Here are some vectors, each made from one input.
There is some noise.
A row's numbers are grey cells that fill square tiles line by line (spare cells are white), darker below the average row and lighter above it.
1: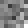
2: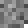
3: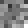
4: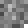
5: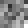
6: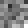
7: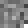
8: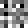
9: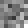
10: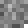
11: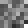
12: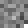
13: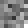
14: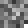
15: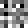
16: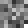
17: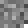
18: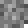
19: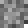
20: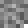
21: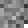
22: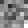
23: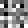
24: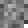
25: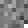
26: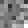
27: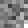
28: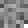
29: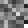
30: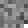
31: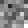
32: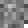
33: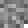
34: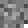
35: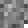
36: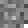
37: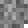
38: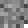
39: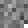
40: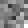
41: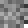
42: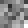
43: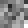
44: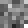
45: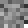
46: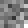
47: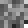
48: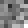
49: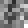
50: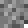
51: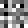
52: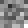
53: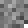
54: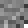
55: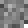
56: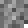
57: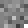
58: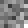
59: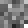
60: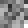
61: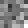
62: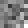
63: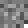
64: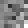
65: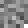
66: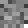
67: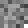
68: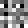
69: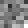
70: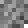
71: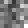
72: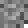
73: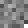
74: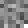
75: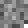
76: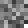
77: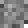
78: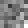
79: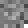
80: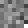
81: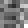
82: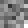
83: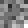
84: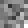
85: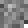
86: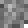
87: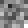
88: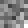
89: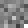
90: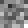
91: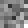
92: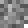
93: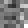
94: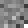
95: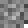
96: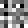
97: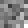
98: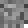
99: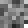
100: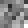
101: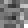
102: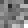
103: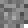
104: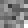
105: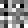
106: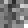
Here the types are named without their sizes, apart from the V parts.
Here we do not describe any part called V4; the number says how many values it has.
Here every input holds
a list of items, each a true/false value and a value of V4.
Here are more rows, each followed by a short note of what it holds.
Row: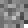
a list of two items
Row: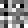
the empty list
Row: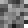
a list of two items
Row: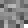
a list of two items
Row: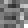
a list of one item
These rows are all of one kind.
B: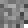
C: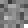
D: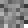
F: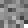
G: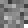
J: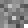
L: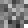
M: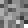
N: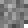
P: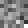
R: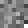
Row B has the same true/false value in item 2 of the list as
F, J, L and N.
